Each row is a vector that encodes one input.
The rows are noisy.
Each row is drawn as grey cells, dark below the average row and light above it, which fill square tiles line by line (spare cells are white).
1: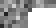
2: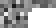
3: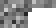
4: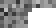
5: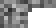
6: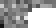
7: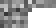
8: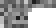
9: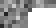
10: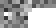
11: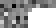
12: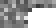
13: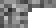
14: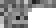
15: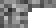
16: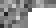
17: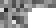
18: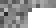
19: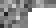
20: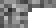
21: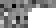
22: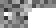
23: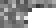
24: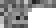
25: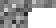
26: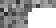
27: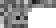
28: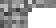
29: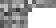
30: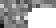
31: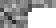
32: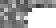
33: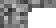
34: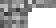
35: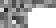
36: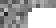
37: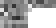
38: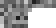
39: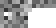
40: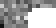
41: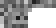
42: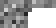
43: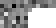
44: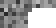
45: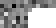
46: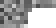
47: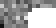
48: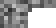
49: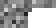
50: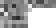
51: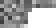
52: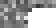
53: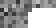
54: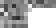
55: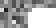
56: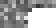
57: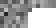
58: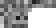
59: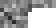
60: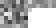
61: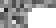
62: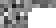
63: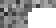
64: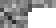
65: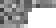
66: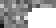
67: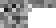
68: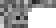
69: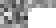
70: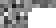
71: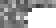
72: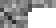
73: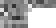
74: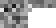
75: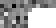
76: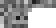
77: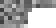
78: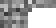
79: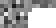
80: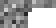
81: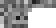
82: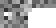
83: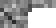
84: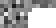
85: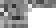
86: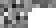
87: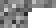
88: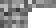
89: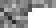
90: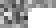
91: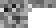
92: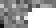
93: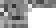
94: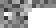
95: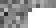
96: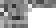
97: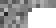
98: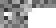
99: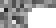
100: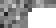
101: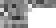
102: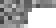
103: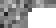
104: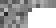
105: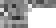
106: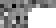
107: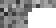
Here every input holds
either one of 10 labels, or a point on an 8-point line.
